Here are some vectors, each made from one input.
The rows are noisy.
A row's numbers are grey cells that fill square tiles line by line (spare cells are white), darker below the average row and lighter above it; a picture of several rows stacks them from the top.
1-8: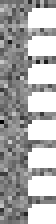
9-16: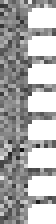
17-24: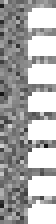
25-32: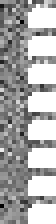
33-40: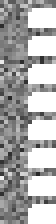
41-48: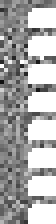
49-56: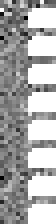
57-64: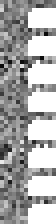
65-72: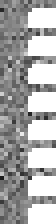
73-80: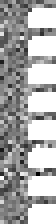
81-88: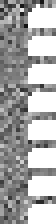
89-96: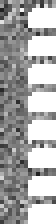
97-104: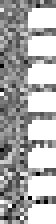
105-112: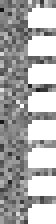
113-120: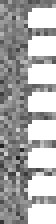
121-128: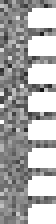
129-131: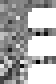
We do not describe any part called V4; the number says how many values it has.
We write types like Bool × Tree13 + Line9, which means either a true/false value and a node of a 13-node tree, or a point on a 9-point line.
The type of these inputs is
Bool × V4 + Tree11.
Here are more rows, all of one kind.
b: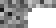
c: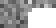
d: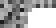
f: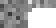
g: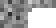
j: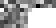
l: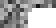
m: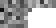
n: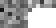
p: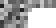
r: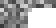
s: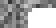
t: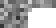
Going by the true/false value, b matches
d, f, j and p.
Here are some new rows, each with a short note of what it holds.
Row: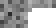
a true/false value and a value of V4
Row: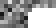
a node of an 11-node tree
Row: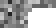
a true/false value and a value of V4
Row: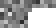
a node of an 11-node tree
